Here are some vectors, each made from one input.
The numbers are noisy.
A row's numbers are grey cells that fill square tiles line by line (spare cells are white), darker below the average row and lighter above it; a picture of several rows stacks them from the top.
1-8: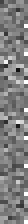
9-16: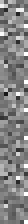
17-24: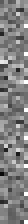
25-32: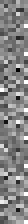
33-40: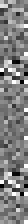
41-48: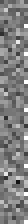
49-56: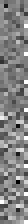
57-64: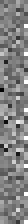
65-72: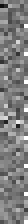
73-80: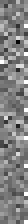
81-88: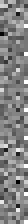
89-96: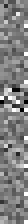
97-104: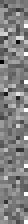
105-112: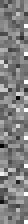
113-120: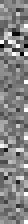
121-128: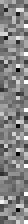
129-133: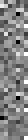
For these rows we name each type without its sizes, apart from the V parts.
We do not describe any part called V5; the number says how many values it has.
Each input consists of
a list of items, each a point on each of two lines and a value of V5.
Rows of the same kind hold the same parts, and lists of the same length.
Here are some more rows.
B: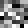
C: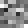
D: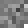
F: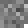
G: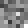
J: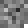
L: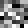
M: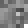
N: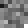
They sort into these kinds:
B, L
C
D, F, G, J, M, N

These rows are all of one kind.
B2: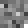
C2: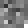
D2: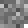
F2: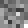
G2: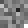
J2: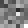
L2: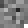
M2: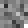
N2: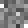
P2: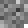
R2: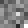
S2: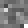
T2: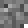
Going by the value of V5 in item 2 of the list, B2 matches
C2, G2 and N2.
